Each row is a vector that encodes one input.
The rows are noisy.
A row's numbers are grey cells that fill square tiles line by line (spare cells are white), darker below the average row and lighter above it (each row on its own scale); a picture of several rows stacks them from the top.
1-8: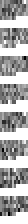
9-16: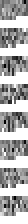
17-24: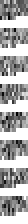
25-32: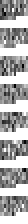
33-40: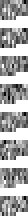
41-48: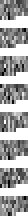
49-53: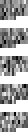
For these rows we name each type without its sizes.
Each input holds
a point on each of two lines.
